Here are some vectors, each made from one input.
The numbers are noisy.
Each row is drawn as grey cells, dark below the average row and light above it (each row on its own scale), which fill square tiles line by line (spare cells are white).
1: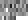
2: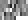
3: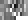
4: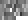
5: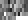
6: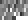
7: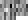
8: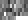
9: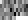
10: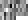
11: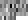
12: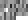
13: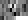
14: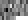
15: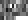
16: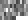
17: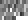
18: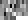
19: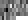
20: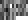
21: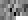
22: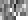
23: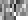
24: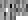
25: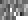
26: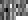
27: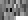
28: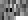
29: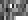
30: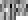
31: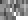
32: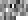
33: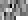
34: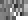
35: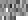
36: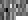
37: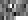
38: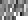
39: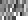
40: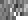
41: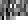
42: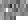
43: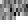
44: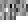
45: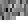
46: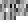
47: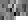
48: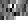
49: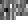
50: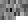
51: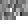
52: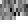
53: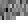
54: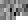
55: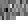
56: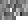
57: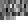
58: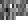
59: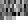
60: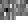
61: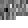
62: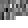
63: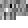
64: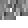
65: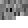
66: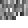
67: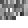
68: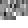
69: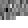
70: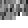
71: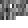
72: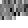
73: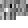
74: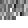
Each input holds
a node of an 8-node tree and a true/false value.
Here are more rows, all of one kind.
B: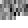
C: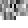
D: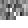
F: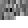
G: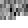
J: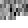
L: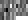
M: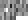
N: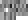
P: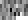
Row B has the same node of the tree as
D and N.
